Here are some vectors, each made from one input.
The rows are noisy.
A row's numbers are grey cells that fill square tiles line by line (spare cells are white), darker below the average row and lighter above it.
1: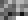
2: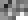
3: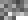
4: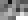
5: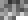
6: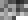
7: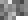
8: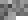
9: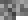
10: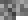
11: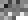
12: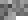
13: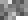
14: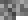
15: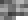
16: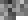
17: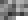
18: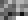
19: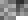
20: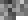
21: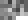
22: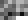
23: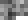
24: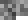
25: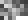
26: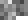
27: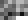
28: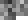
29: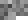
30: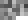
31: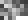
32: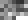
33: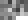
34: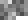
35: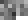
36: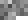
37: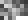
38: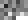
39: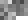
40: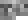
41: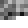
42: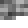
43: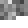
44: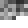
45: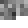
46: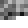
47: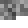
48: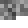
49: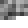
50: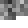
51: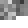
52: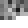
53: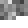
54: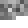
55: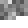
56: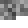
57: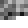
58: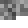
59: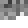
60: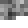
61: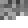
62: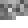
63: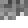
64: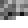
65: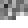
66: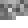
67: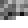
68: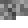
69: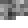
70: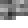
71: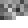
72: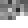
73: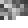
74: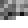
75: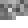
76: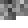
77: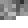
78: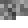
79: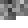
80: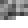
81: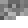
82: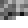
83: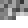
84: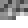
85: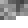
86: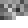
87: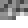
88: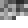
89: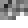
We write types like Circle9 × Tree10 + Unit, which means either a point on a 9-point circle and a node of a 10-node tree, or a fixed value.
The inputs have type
List2(Line8).
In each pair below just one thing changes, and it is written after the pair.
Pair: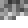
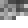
the place on the 8-point line in item 2 of the list
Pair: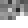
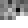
the place on the 8-point line in item 2 of the list
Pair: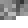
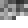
the place on the 8-point line in item 1 of the list
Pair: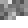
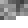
the place on the 8-point line in item 1 of the list
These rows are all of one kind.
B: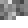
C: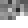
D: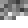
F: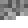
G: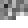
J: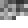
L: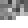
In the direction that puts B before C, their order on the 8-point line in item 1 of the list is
B, F, L, C, J, D, G.
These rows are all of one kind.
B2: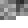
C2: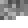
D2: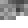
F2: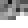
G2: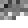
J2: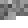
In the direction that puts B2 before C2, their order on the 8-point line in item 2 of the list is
B2, D2, C2, J2, G2, F2.
